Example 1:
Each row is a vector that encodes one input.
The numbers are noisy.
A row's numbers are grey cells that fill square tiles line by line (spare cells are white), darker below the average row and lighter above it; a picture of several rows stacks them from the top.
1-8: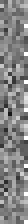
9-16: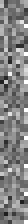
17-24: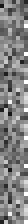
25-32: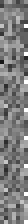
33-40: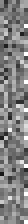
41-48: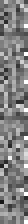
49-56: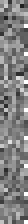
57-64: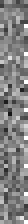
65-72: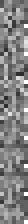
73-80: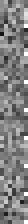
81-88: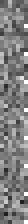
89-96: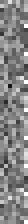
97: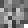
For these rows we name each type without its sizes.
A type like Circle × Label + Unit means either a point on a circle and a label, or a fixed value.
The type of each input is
Tree.
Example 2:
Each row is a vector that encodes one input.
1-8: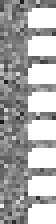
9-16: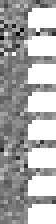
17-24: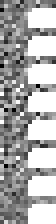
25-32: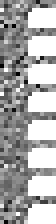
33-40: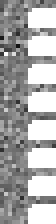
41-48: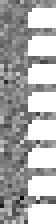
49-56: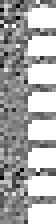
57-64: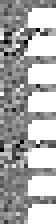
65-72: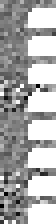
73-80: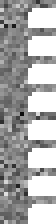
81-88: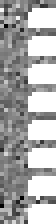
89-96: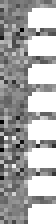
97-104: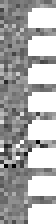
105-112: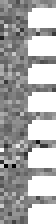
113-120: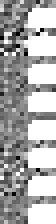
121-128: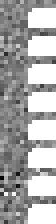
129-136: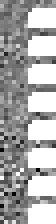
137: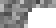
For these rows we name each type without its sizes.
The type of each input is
Circle.
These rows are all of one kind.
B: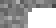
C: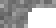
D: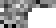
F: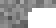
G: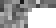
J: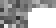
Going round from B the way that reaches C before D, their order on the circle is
B, C, J, F, D, G.
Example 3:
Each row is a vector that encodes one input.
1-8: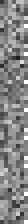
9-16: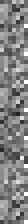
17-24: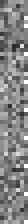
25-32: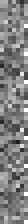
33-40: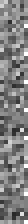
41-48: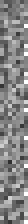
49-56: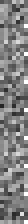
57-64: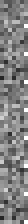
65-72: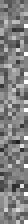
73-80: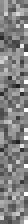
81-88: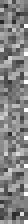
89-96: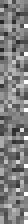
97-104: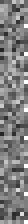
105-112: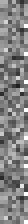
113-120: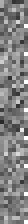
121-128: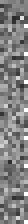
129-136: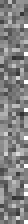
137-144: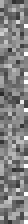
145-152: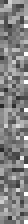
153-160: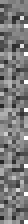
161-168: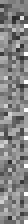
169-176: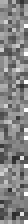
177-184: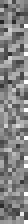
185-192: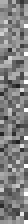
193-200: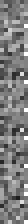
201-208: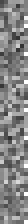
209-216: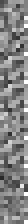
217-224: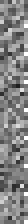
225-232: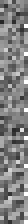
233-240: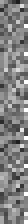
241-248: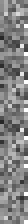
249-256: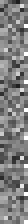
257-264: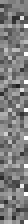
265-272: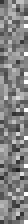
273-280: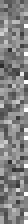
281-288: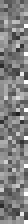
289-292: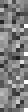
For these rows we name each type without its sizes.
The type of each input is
Circle.
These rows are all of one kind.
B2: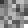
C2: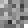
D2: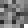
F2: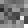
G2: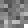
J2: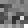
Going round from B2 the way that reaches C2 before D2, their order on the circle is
B2, C2, G2, F2, J2, D2.
